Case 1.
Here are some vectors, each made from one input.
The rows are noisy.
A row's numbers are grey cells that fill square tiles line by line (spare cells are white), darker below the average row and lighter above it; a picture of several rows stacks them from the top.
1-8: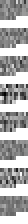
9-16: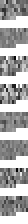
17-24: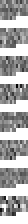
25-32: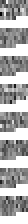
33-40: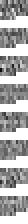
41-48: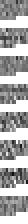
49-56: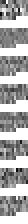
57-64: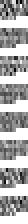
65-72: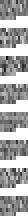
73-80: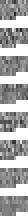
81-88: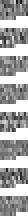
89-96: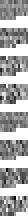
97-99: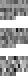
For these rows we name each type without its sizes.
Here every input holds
three true/false values.
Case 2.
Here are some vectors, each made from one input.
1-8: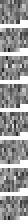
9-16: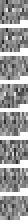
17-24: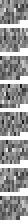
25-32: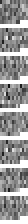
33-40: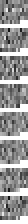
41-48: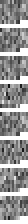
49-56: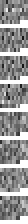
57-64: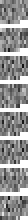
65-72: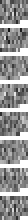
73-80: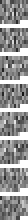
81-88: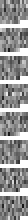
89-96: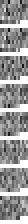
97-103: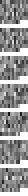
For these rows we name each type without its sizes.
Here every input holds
a point on a circle.
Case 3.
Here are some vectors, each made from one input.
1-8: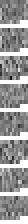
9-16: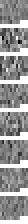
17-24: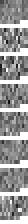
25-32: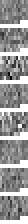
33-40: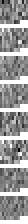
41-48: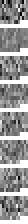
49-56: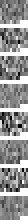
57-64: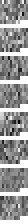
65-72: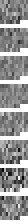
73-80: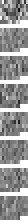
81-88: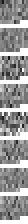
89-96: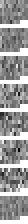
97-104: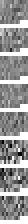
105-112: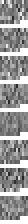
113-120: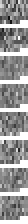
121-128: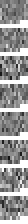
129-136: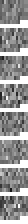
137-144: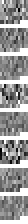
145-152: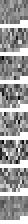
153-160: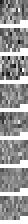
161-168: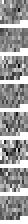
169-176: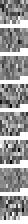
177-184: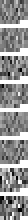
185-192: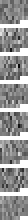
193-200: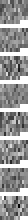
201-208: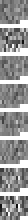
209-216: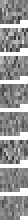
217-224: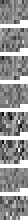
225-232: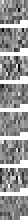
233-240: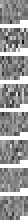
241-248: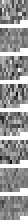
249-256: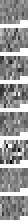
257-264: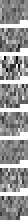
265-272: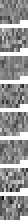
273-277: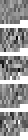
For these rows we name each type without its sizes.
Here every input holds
a label.
